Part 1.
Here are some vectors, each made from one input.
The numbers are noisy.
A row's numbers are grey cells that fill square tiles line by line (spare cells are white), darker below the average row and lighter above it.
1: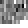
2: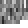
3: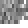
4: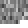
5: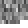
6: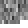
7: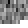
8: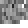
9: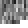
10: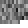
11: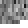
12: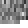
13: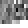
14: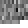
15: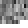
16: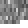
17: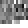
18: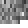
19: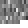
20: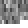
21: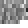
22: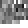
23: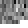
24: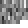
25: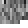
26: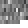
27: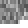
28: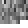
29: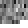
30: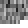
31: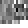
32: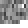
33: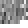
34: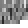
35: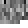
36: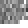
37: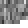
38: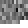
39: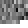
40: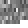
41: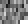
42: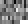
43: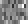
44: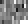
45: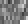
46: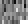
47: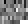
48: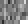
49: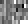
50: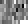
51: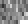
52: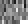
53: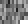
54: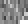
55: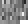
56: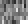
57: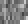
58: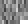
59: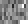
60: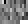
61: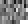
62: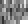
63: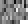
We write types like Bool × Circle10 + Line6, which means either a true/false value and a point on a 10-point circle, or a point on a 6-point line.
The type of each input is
Bool × Circle8.
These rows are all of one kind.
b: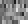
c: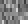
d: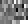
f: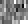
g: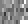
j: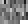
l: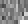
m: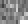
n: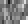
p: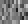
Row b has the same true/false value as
j, n and p.
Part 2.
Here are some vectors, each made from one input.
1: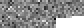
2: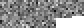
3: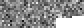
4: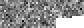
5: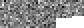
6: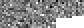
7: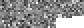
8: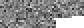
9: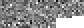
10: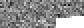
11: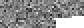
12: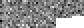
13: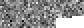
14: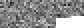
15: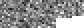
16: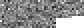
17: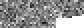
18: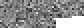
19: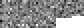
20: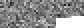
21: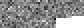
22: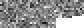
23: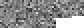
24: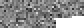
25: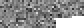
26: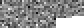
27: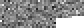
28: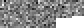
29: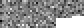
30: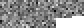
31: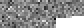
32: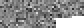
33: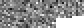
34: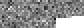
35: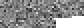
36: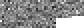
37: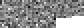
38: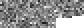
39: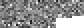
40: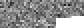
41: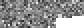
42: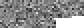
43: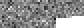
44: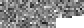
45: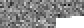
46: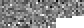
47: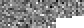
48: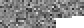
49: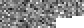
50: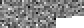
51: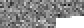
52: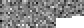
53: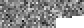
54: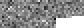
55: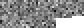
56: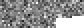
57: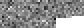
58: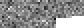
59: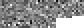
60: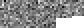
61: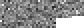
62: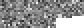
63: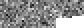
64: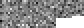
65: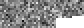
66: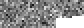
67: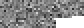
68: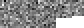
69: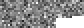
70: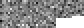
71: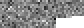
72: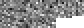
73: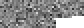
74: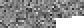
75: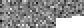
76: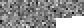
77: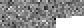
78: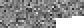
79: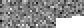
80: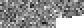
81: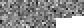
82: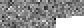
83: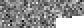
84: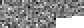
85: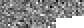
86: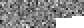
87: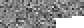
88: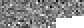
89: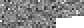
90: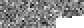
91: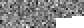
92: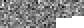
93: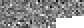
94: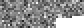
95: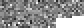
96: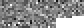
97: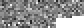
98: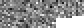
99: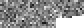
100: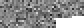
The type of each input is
Bool × Bool × Bool + Line13.
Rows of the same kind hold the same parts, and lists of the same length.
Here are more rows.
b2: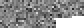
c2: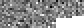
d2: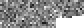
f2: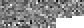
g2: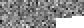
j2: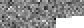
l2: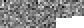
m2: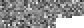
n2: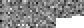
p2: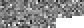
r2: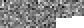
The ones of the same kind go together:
b2, g2, j2, l2, n2, r2
c2, d2, f2, m2, p2

